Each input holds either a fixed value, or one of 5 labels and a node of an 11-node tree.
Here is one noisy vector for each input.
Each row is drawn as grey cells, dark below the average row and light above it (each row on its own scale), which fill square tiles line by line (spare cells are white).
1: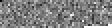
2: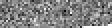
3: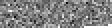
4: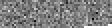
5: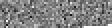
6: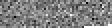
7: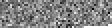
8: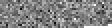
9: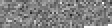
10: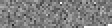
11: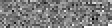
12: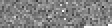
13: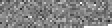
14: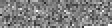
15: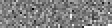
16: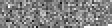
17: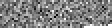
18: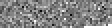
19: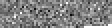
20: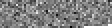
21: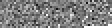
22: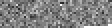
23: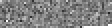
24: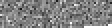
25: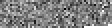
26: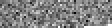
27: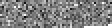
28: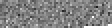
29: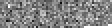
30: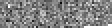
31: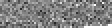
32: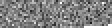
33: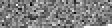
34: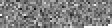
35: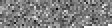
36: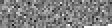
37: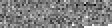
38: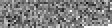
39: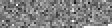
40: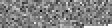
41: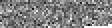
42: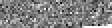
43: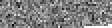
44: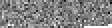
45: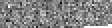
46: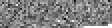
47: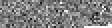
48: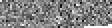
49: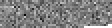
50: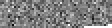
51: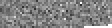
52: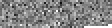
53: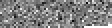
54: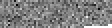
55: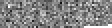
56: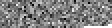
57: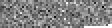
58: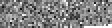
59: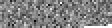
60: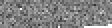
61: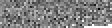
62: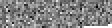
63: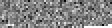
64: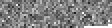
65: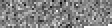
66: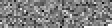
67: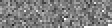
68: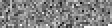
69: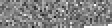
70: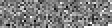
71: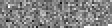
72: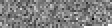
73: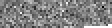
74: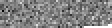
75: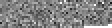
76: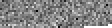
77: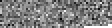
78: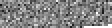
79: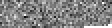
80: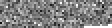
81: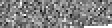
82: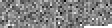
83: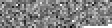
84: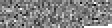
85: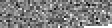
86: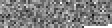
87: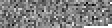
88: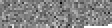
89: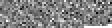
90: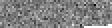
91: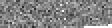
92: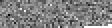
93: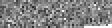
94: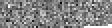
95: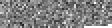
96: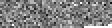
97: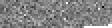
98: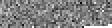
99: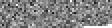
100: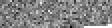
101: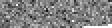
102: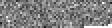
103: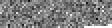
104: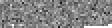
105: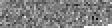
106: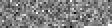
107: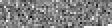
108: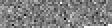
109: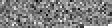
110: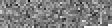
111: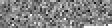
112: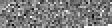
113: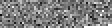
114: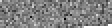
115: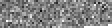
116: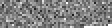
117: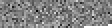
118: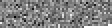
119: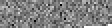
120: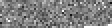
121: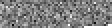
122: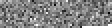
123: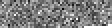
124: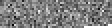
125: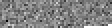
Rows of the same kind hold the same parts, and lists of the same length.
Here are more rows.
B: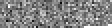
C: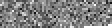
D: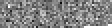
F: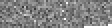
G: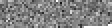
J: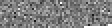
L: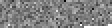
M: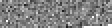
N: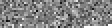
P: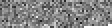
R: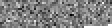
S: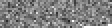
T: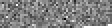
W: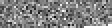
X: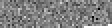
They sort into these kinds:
B, D
C, F, G, J, L, M, N, P, R, S, T, W, X

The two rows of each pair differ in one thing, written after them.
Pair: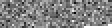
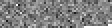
the node of the tree
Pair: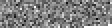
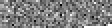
the node of the tree
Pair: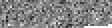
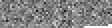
the node of the tree
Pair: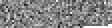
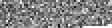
the node of the tree
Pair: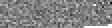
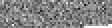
the node of the tree
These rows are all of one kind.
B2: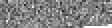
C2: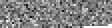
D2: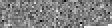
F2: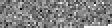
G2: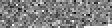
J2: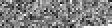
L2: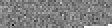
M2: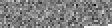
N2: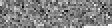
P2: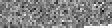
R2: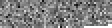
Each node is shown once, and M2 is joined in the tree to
G2 and N2.
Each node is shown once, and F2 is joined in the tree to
G2 and L2.
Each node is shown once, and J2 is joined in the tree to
R2.
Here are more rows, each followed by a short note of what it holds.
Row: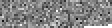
one of 5 labels and a node of an 11-node tree
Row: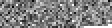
one of 5 labels and a node of an 11-node tree
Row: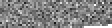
one of 5 labels and a node of an 11-node tree
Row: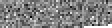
one of 5 labels and a node of an 11-node tree
